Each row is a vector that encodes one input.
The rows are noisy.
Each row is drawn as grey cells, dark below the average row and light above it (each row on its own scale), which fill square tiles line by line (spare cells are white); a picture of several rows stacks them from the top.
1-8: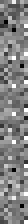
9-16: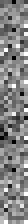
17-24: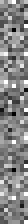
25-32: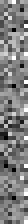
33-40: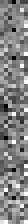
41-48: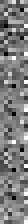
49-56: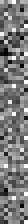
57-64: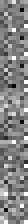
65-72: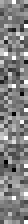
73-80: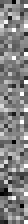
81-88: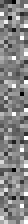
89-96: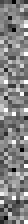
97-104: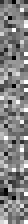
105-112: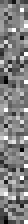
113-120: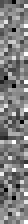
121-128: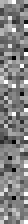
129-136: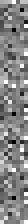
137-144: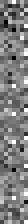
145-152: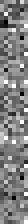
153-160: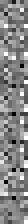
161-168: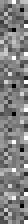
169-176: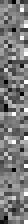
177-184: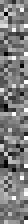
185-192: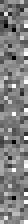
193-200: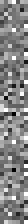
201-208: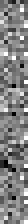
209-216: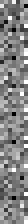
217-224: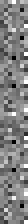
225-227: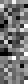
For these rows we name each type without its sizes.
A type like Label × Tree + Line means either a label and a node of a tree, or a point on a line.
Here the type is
Bool × Circle.
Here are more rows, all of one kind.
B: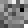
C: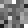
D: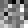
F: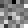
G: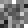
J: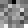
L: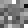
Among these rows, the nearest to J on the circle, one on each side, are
F and L.
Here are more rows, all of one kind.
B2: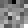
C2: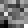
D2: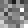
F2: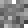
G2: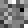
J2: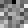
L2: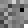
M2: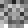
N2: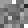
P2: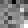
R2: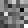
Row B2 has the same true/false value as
D2, J2, M2 and P2.
